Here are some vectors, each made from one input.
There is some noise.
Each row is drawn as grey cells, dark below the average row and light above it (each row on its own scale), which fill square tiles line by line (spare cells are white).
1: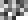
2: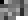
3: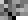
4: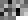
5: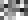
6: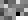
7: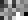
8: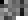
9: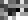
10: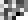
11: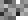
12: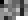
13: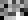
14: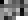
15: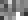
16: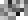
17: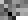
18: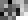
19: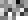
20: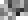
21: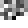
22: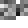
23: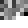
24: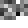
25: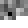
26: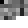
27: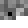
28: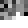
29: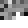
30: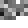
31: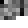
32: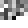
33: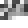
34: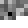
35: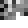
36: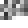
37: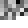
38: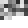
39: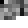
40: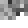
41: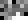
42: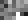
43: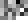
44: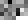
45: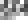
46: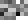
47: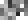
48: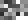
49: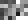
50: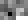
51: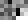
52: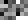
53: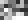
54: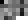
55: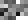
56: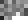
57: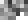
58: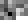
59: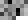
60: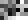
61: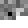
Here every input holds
either a fixed value, or one of 6 labels and a true/false value.
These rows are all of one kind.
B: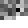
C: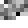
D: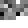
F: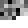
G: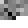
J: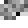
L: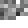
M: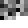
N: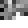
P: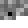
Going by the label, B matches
F and M.
